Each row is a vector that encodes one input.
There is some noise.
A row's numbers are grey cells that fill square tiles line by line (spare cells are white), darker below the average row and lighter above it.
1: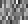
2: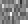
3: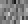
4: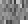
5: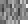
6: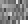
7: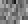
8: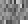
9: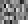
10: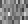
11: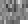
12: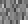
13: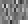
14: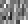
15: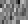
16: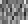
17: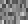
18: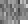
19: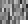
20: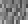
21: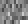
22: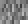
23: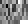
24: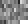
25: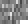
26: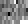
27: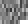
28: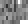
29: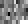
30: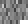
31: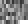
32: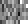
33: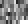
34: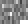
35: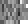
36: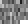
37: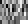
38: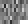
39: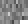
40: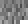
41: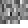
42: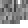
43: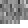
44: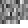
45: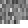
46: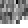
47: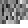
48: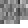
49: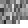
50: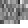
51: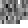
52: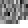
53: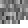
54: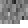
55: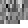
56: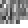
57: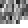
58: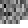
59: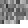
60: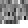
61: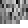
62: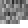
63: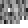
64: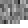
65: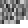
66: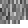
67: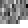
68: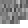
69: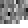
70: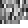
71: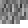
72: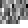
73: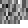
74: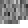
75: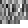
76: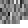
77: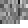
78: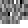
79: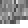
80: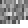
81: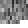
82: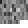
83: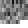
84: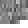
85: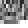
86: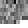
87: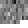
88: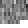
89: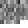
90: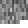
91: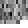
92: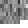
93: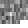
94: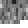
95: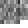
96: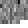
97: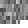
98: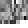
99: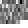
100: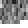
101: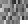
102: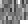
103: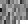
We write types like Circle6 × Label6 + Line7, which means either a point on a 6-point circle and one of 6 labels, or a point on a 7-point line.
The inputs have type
Bool × (Line8 + Tree9).
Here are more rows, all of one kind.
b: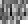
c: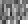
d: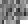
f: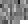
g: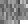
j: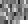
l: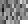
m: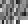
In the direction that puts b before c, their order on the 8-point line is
b, c, m, f, j, l, g, d.
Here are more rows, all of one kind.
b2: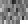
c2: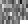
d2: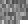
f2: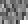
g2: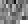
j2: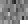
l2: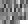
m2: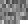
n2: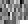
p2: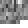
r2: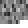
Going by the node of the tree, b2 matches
d2, g2, j2 and m2.
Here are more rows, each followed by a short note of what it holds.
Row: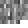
a point on an 8-point line and a true/false value
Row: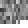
a node of a 9-node tree and a true/false value
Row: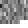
a point on an 8-point line and a true/false value
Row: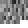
a node of a 9-node tree and a true/false value
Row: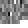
a node of a 9-node tree and a true/false value
